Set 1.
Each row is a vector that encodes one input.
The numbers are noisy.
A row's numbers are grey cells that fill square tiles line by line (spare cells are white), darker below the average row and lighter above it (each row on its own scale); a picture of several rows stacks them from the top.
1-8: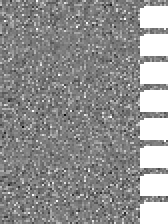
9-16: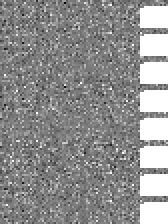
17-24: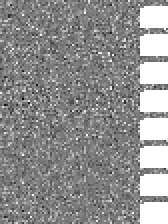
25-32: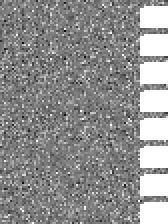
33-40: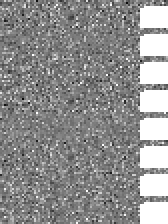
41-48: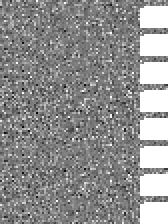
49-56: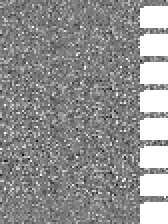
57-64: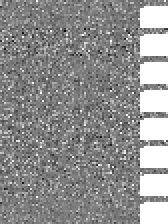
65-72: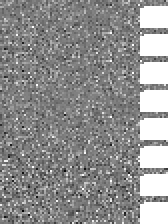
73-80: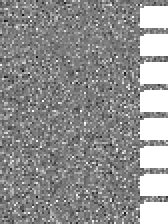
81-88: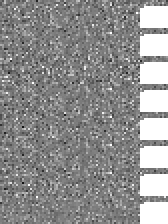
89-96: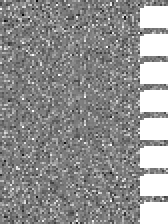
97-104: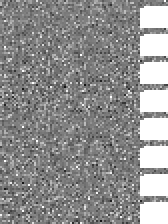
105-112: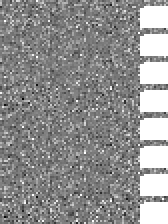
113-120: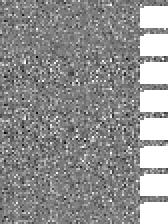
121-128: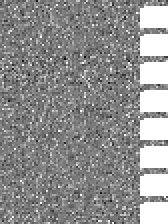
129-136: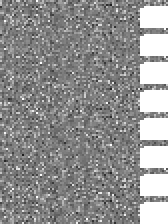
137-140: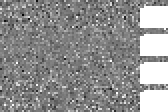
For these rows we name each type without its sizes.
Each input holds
either three true/false values, or a list of points on a line.
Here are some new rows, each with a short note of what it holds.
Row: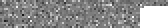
three true/false values
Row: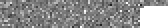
a list of two items
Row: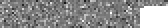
the empty list
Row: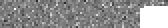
three true/false values
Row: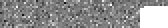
three true/false values
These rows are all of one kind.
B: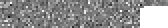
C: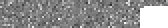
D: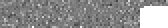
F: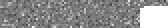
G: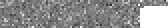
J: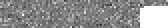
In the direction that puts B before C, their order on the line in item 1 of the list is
B, J, F, G, D, C.
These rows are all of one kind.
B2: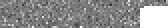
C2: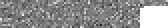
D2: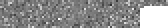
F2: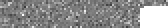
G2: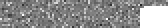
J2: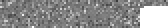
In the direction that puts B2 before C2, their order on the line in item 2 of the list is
B2, D2, J2, F2, C2, G2.
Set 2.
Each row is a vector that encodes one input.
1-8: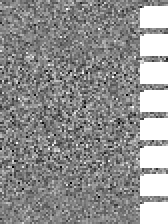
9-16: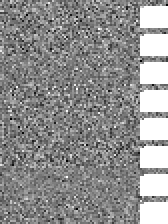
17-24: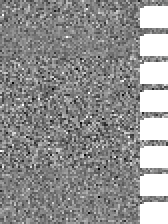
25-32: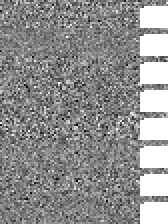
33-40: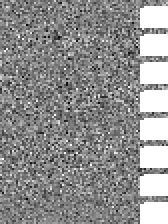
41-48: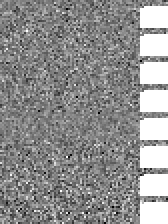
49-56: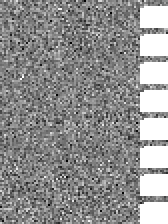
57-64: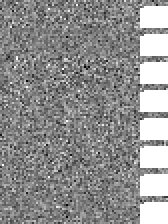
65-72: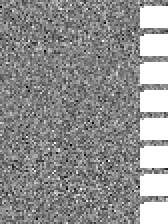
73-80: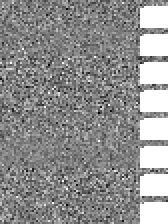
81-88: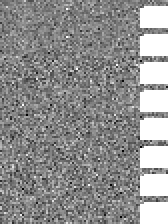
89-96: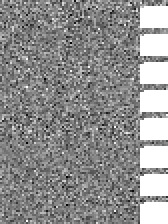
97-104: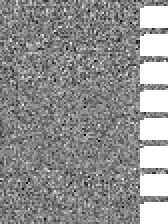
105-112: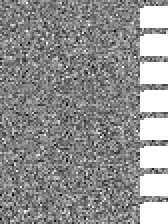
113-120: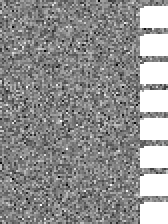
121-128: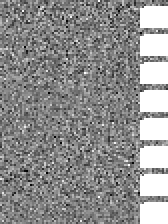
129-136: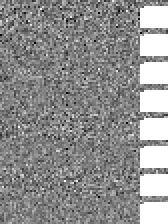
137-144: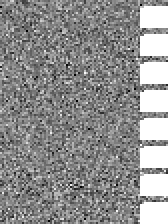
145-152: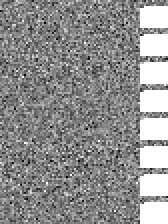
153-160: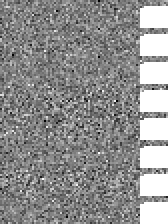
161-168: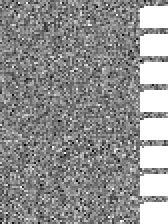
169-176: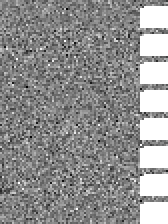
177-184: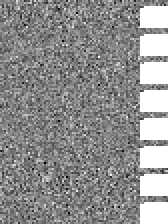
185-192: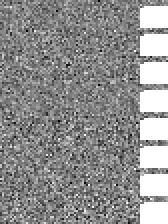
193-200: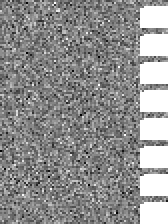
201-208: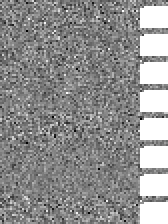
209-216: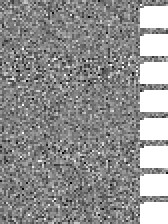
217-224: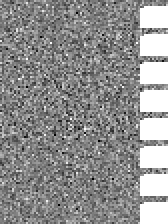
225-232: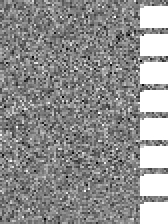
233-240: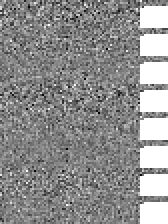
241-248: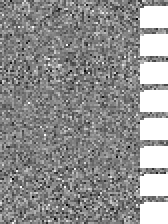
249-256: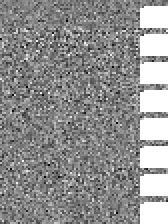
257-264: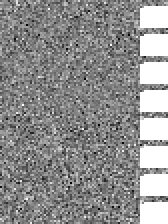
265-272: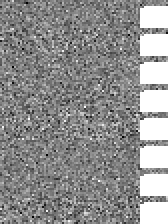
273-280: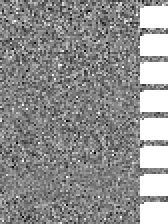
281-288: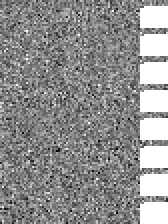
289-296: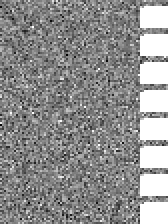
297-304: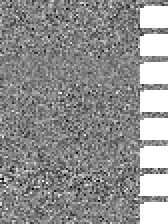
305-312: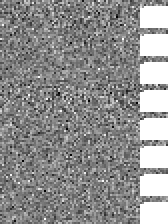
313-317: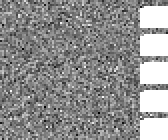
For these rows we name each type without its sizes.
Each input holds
a point on each of two circles, together with either a fixed value, or three true/false values.
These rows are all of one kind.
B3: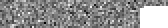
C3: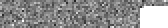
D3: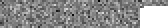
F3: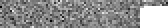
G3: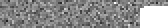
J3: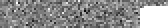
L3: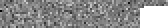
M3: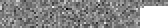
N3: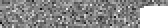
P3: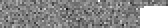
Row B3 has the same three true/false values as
J3, N3 and P3.
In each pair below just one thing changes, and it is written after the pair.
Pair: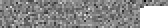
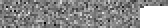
one of the three true/false values
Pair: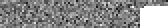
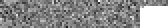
the place on one of the two circles
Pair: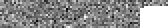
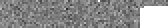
the place on one of the two circles
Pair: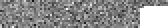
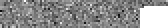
one of the three true/false values
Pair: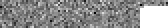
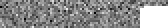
the place on one of the two circles
